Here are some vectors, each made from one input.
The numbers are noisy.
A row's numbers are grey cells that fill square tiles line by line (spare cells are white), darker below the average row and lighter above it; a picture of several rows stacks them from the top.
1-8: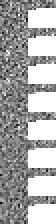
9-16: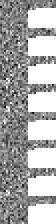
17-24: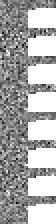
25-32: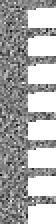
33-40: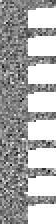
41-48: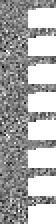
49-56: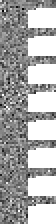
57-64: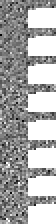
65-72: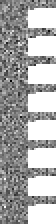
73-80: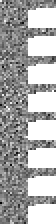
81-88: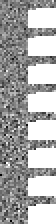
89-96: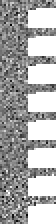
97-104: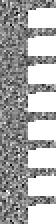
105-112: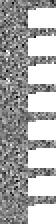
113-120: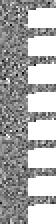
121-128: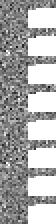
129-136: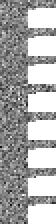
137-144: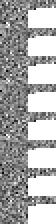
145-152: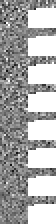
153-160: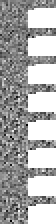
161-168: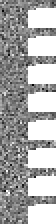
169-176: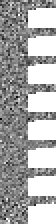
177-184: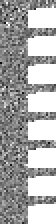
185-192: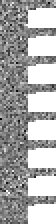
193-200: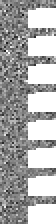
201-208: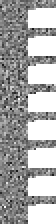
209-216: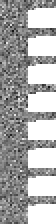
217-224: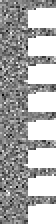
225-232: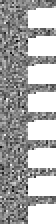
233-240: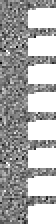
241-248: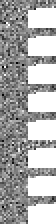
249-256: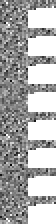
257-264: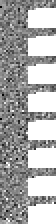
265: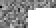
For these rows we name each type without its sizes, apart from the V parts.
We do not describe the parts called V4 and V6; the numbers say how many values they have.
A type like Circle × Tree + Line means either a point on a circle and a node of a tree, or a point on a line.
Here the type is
Bool × (Tree + Unit) + (Label + Line × V6) × V4.
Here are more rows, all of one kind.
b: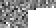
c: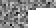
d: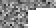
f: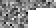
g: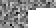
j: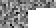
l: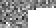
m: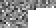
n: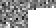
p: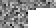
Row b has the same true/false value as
l, m and n.
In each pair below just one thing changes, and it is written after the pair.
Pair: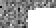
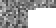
the value of V4
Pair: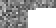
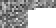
the value of V4
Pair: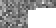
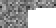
the value of V4
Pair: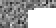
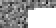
the place on the line
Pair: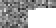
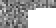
the place on the line
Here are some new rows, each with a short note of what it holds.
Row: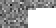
a point on a line, a value of V4 and a value of V6
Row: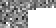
a node of a tree and a true/false value
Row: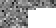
a label and a value of V4
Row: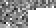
a node of a tree and a true/false value
